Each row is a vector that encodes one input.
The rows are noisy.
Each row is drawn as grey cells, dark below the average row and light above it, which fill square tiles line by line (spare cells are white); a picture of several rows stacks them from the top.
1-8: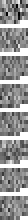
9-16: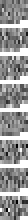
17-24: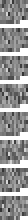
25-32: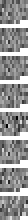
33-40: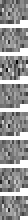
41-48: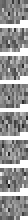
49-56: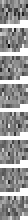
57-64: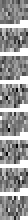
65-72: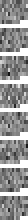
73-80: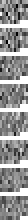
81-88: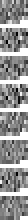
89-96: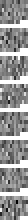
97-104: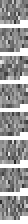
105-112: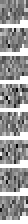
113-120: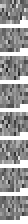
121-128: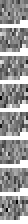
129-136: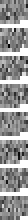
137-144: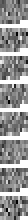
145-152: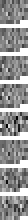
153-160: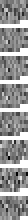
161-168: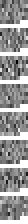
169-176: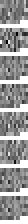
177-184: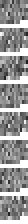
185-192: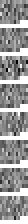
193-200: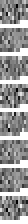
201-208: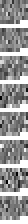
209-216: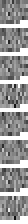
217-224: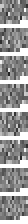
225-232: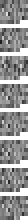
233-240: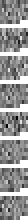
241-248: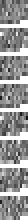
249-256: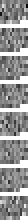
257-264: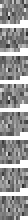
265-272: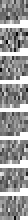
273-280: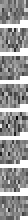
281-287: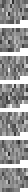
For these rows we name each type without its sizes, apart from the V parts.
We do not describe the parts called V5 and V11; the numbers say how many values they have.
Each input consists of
either a node of each of two trees, or a true/false value, a value of V5 and a value of V11.
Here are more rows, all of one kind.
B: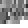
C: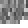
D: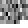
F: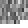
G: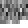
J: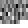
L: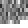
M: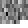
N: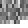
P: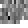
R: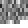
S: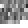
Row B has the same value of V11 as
G, L and R.
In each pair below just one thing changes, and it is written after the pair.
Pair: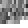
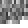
the true/false value
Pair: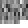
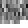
the true/false value
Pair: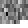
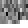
the value of V11
